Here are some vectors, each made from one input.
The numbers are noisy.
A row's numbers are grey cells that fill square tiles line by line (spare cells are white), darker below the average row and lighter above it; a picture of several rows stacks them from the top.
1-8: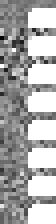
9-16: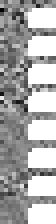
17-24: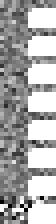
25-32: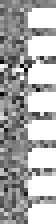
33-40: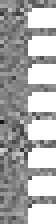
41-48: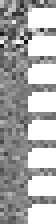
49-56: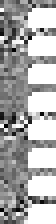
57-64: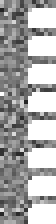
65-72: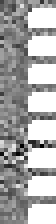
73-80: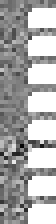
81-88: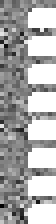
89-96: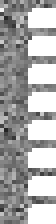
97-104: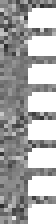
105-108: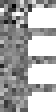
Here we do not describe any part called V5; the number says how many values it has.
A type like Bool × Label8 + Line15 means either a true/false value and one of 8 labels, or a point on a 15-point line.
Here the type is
List2(Bool × V5).
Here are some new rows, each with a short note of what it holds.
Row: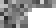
the empty list
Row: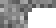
a list of one item
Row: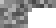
a list of one item
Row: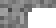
a list of one item
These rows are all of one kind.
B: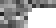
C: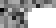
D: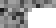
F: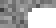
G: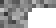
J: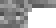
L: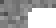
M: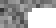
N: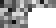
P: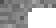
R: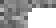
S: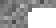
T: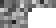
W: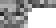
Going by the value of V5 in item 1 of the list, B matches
G, J and L.
